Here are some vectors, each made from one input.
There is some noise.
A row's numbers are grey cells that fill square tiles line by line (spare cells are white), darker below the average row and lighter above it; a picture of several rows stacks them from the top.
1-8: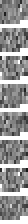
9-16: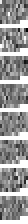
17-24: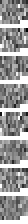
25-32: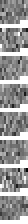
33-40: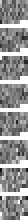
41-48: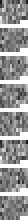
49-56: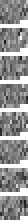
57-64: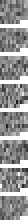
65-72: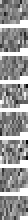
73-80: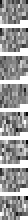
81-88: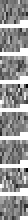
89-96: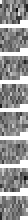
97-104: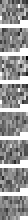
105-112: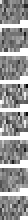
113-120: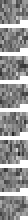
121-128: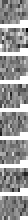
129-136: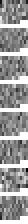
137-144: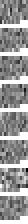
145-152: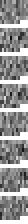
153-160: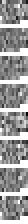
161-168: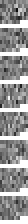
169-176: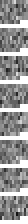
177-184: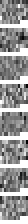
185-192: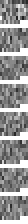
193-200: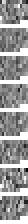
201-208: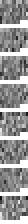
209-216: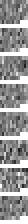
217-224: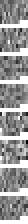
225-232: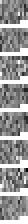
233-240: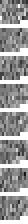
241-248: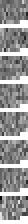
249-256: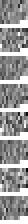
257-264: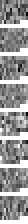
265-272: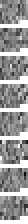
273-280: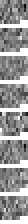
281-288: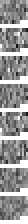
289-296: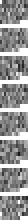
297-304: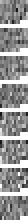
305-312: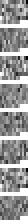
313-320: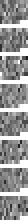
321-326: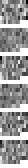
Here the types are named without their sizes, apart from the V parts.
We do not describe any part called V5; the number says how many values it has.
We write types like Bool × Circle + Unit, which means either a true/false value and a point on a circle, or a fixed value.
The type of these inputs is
Bool × (Label + Line) × Line + V5.
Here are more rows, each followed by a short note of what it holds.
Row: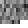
a label, a point on a line and a true/false value
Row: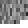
a label, a point on a line and a true/false value
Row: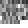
a value of V5
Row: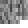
a point on each of two lines and a true/false value
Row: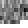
a label, a point on a line and a true/false value
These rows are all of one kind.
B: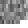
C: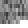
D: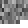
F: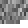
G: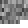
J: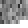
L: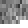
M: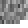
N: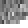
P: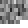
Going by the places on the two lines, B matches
M and P.
